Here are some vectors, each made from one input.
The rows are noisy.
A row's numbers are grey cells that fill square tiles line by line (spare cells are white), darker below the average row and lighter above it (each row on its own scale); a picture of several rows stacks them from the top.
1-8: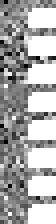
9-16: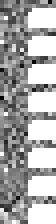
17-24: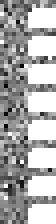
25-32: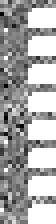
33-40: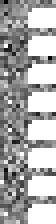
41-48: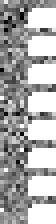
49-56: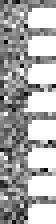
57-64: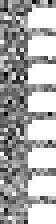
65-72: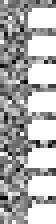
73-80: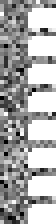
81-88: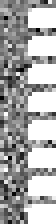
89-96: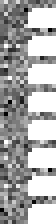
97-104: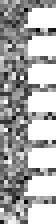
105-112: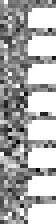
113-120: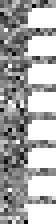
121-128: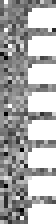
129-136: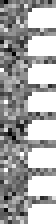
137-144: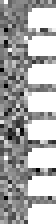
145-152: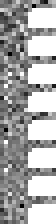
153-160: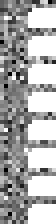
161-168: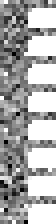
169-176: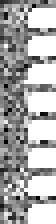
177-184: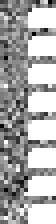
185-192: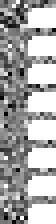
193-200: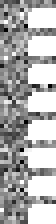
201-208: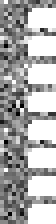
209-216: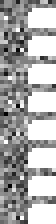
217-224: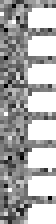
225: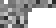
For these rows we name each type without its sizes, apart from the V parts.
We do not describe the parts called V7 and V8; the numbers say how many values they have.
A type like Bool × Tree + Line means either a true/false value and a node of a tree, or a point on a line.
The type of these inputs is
Bool × Tree + V7 × V8.
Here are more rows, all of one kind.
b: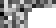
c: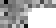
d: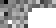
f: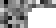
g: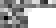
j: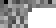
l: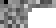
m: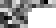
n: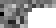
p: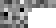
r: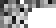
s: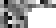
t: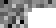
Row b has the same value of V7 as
d, l, m and r.
